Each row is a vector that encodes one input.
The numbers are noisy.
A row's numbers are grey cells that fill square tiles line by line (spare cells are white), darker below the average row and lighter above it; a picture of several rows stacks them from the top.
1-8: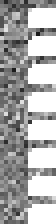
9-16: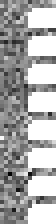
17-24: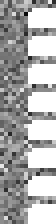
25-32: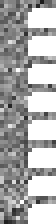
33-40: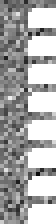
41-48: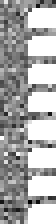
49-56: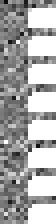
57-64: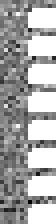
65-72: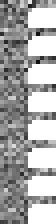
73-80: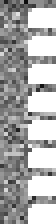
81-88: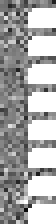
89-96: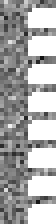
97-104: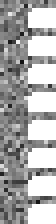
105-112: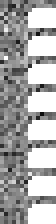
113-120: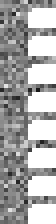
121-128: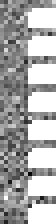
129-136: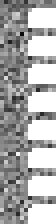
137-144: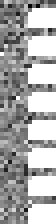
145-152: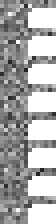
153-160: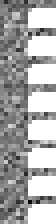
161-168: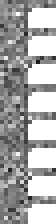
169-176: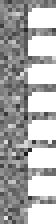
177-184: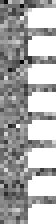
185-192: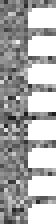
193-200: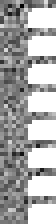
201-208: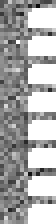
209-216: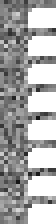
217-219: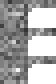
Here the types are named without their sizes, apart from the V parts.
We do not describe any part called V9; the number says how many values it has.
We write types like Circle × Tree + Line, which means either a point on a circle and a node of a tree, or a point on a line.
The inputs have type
(Bool × Circle + List(V9)) × Tree.
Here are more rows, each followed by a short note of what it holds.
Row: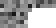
a node of a tree, together with a list of one item
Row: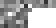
a node of a tree, together with the empty list
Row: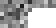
a point on a circle, a node of a tree and a true/false value
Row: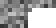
a node of a tree, together with a list of two items
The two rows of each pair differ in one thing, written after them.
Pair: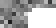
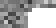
the node of the tree
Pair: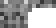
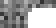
the value of V9 in item 2 of the list
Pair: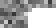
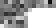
the value of V9 in item 2 of the list
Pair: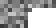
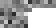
the node of the tree
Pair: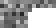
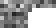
the value of V9 in item 1 of the list
